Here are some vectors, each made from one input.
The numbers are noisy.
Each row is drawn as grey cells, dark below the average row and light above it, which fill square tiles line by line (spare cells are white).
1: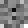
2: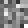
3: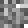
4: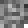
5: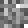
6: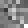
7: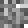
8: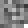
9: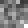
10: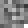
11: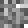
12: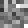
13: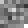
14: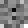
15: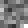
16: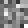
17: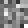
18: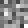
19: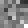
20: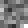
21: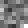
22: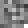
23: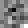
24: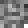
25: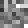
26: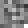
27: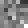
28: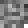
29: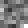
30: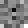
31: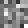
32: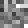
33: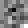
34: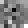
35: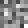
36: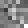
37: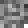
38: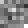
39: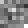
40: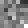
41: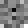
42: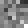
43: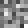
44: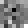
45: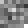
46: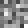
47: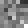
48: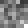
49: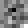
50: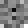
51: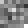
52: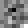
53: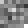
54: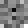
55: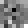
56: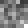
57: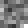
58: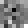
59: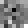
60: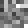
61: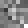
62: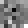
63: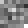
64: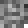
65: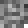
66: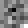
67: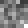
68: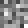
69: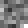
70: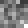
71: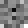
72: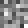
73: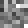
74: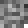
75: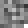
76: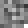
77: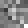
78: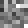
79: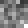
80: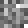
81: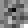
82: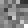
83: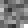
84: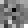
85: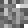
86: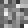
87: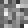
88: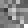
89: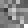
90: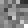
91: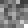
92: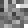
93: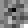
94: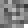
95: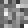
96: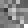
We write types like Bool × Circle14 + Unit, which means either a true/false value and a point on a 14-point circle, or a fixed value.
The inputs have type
Line4 + Line10.
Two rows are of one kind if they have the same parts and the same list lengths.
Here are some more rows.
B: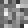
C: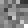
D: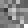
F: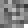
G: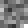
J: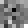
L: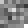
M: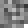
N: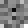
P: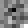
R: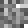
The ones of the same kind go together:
B, R
C, D, F, G, J, L, M, N, P

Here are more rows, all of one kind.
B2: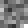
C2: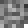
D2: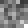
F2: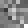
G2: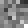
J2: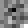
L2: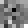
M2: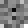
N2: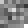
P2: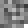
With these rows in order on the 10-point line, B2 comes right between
D2 and J2.
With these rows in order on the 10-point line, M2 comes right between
J2 and L2.
